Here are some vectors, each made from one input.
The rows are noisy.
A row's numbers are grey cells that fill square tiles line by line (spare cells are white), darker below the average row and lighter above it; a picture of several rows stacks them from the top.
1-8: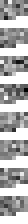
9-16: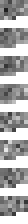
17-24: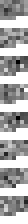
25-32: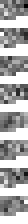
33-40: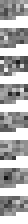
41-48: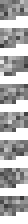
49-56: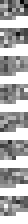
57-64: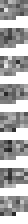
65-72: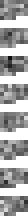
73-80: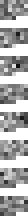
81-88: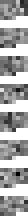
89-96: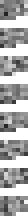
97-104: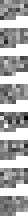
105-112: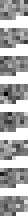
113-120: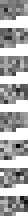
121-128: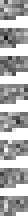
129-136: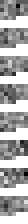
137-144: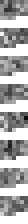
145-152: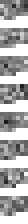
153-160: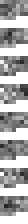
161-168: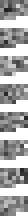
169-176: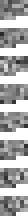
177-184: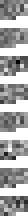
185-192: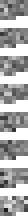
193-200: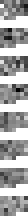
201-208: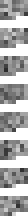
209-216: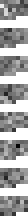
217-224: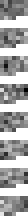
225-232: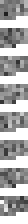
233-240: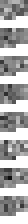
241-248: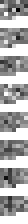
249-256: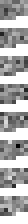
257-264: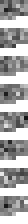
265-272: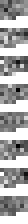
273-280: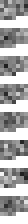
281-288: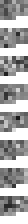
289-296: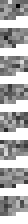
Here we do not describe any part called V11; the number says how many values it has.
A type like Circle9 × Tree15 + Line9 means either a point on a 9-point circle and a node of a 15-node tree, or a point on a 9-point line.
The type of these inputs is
Bool × Label10 + Line6 × (Line9 + V11).
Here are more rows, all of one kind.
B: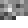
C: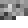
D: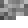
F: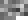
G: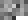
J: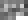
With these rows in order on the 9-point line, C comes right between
B and F.
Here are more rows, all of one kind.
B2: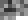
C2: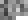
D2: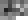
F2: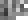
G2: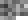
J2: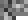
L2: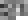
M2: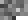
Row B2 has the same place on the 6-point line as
C2 and L2.
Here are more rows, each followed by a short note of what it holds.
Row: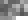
a point on a 6-point line and a value of V11
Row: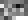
one of 10 labels and a true/false value
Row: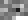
a point on a 6-point line and a point on a 9-point line
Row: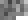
a point on a 6-point line and a value of V11
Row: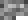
a point on a 6-point line and a point on a 9-point line
